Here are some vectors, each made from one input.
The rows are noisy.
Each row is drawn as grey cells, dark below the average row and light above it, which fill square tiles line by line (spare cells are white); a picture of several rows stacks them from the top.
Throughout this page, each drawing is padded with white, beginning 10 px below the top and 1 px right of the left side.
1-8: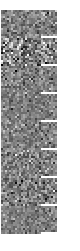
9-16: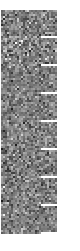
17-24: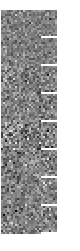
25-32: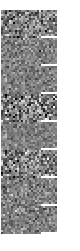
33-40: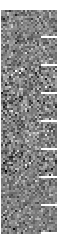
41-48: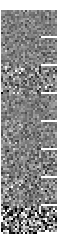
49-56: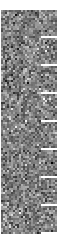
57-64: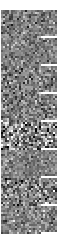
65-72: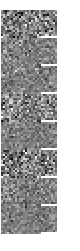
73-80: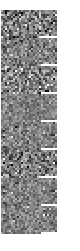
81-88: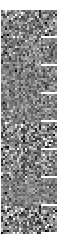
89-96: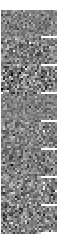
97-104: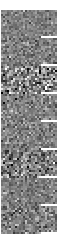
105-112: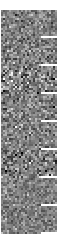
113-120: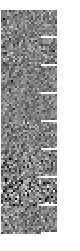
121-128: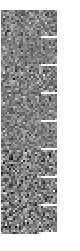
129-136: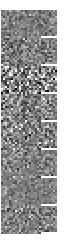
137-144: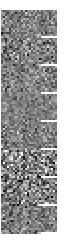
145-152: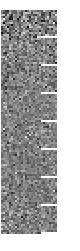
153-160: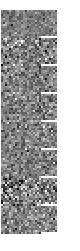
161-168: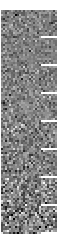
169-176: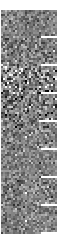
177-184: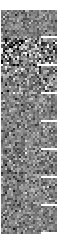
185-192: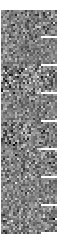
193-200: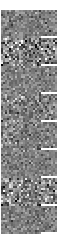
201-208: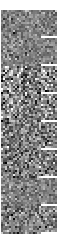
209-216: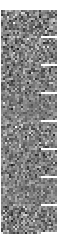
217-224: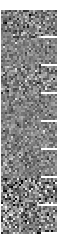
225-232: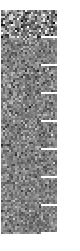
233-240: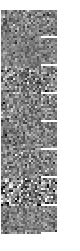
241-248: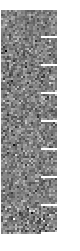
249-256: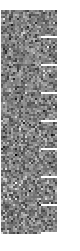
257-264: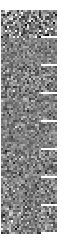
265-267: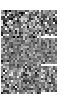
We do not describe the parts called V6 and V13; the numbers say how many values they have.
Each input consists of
a point on an 11-point line, together with either one of 9 labels and a value of V6, or a value of V13.
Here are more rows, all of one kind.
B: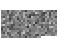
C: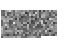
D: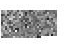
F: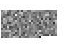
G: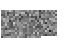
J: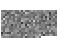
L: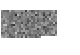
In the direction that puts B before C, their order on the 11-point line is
B, G, C, L, D, F, J.
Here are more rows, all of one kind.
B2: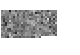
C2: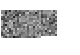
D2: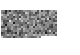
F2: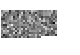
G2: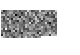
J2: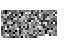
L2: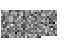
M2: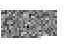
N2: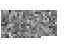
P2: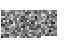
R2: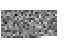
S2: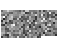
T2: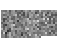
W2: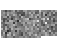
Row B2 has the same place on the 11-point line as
C2, D2, L2 and T2.
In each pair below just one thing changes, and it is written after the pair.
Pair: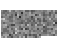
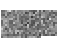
the label
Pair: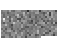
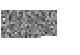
the label
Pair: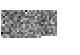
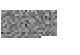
the label
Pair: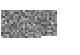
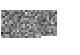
the place on the 11-point line
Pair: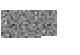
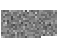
the value of V6
